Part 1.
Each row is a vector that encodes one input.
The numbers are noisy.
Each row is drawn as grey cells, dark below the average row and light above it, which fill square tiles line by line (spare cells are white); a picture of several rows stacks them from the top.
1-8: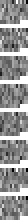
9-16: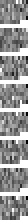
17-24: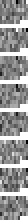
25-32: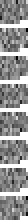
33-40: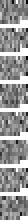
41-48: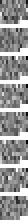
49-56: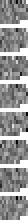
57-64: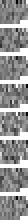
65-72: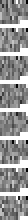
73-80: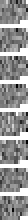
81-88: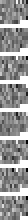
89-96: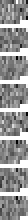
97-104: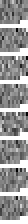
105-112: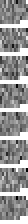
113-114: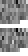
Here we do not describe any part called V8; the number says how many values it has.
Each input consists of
a value of V8, together with either a point on a 6-point line, or a point on a 7-point line.
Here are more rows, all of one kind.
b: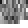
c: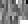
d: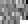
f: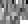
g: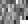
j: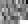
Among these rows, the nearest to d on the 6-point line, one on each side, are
g and j.
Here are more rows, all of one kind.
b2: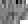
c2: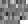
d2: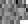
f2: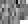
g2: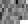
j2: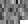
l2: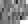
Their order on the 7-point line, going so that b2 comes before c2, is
d2, b2, f2, g2, l2, j2, c2.
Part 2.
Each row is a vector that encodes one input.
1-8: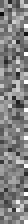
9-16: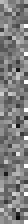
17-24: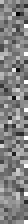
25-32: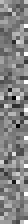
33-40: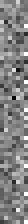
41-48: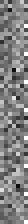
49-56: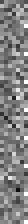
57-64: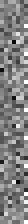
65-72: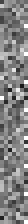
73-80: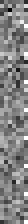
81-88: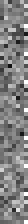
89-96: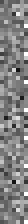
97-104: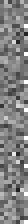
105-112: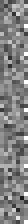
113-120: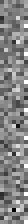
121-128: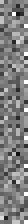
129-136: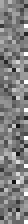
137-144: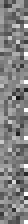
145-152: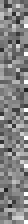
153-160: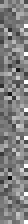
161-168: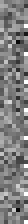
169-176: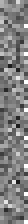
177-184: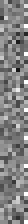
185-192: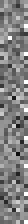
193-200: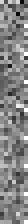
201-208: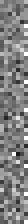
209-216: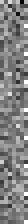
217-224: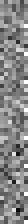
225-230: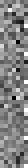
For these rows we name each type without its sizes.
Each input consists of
a point on a line and a node of a tree, together with either a fixed value, or a node of a tree.
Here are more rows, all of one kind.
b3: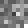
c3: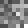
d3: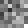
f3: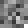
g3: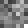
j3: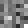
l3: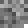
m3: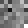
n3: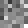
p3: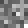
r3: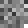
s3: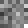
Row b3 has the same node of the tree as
c3 and p3.
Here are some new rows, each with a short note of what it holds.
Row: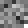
a point on a line and a node of each of two trees
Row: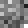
a point on a line and a node of each of two trees
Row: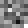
a point on a line and a node of each of two trees
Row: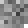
a point on a line and a node of each of two trees
